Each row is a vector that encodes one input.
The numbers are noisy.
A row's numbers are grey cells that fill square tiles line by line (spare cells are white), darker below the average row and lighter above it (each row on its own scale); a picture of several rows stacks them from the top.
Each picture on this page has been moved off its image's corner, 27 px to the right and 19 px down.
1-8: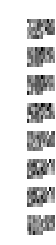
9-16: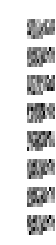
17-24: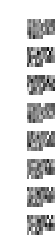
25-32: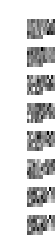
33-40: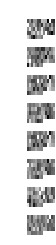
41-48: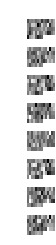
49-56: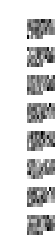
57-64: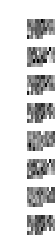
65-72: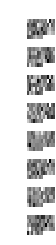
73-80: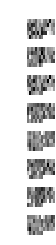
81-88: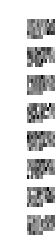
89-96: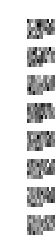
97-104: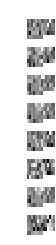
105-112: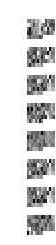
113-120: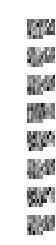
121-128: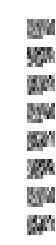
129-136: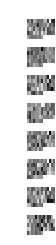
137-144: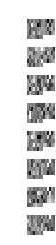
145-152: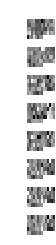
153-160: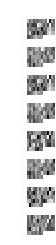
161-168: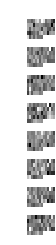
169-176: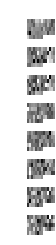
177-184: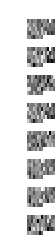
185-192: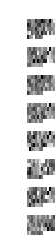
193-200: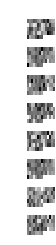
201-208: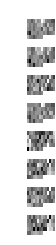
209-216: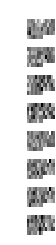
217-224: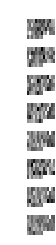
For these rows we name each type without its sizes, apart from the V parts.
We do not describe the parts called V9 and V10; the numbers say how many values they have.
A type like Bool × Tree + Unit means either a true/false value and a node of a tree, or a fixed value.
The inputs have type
(Bool × Bool × Bool + Unit) × (Label × V9 + V10).
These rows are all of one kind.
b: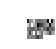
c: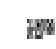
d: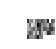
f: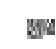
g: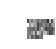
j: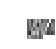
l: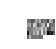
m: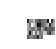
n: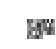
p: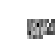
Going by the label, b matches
m and p.
